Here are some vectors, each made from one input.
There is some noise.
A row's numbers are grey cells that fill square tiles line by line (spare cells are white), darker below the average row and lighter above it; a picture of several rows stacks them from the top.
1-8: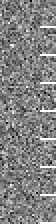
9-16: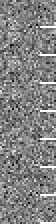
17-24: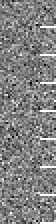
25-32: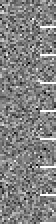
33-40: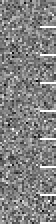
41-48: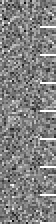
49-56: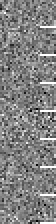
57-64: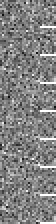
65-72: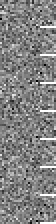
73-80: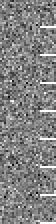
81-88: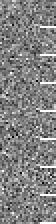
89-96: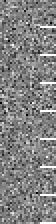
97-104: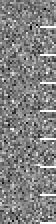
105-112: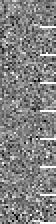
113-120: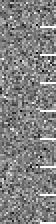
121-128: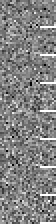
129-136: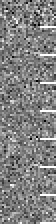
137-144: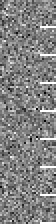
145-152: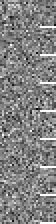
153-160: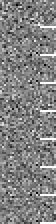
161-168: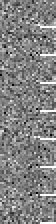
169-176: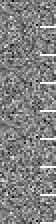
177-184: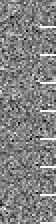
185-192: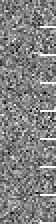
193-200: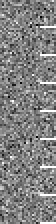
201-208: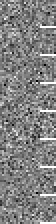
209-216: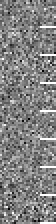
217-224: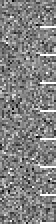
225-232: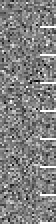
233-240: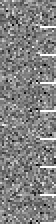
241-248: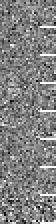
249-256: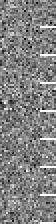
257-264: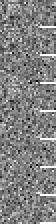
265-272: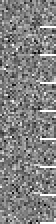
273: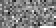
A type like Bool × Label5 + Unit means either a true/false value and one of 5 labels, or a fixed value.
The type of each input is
Bool × (Tree8 + Tree12) + List2(Line12).
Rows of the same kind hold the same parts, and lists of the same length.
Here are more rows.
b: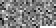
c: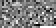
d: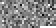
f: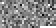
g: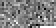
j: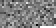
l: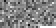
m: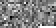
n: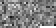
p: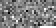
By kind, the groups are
b, l
c, j, p
d, f
g
m, n

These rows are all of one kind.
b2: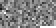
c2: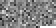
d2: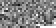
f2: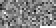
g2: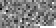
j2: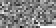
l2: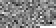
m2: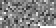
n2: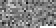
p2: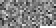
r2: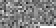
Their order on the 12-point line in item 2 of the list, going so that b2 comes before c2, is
f2, p2, l2, r2, j2, d2, b2, g2, c2, n2, m2.
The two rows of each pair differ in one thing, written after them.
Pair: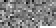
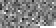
the place on the 12-point line in item 1 of the list
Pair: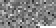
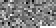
the place on the 12-point line in item 2 of the list
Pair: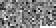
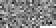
the place on the 12-point line in item 1 of the list
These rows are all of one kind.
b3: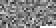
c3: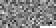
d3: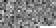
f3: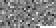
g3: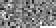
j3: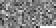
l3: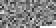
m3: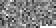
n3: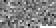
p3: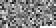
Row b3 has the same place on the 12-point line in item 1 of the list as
c3, l3 and p3.
